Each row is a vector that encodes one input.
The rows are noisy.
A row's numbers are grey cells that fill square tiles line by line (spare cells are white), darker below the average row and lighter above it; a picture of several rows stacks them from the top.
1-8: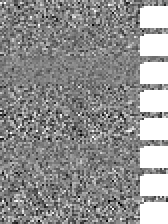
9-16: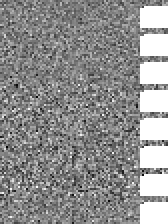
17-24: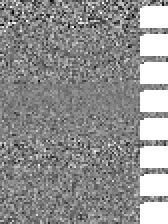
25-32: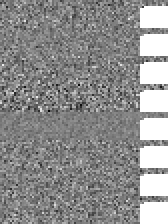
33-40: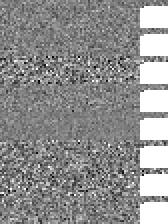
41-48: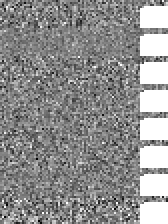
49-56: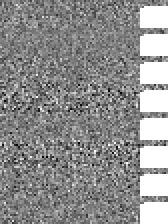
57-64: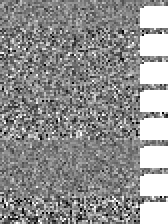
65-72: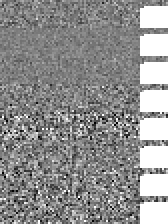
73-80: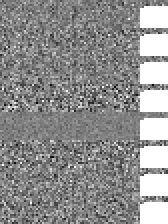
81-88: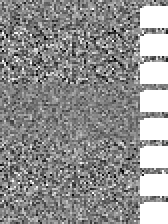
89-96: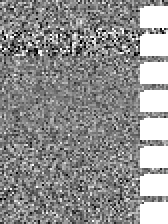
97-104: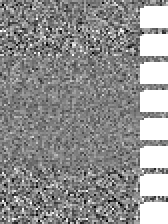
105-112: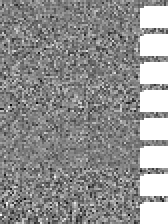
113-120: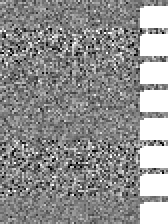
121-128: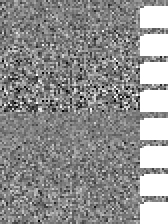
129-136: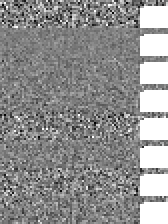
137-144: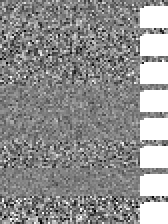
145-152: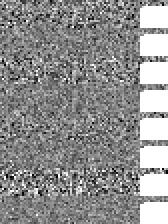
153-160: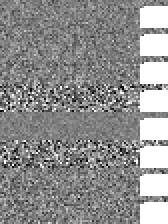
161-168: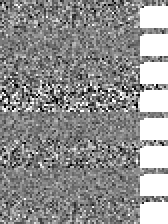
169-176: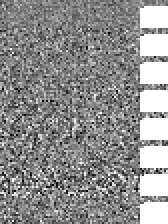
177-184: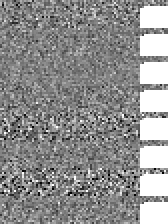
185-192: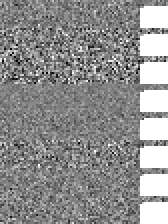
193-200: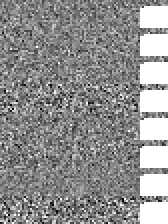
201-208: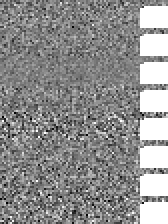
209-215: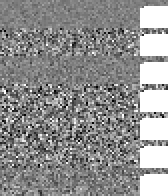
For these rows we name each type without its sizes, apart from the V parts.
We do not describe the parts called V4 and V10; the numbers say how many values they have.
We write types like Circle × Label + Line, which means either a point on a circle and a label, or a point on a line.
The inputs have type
Line × (Line × V10 + V4).
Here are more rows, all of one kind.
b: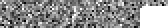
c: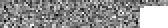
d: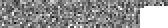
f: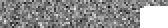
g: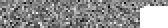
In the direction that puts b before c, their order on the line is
b, g, c, f, d.
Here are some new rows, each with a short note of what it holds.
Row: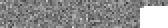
a point on each of two lines and a value of V10
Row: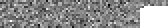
a point on a line and a value of V4
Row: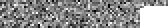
a point on a line and a value of V4
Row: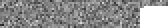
a point on a line and a value of V4
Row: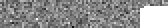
a point on a line and a value of V4
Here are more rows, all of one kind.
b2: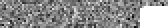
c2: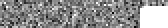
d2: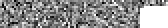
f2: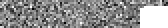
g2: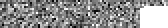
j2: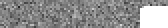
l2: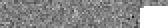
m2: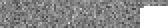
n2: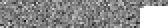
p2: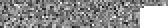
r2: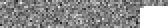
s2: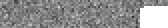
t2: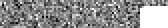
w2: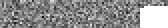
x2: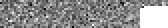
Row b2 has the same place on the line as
d2, j2, r2 and s2.
